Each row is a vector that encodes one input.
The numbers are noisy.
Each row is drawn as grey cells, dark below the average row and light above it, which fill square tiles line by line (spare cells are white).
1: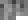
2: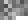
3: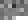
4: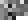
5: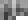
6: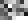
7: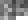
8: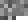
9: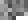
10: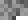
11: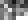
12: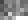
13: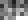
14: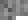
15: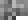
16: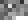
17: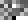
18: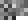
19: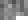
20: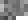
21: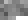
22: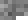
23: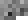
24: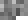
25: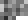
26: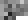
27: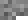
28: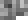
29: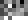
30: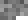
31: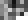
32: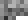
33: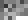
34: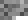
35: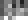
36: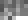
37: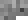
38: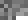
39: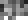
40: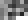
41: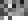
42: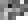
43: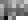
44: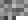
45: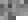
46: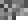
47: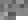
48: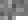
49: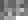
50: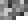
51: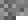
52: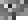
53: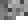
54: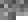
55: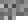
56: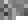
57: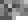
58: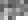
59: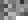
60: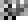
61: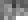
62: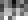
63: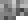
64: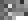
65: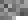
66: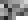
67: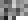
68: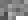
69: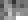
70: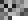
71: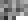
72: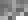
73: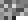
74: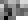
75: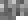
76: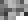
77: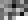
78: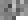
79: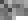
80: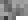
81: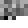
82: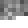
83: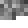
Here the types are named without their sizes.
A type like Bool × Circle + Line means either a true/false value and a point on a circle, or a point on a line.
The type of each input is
(Bool × Bool × Bool × Bool + Unit) × Line.
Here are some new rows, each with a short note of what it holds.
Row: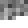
a point on a line and four true/false values
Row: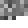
a point on a line and four true/false values
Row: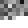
a point on a line
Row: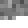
a point on a line
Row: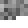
a point on a line
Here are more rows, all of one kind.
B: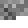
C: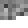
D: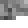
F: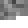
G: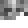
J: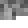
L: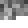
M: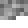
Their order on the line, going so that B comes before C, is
D, F, J, B, G, L, M, C.
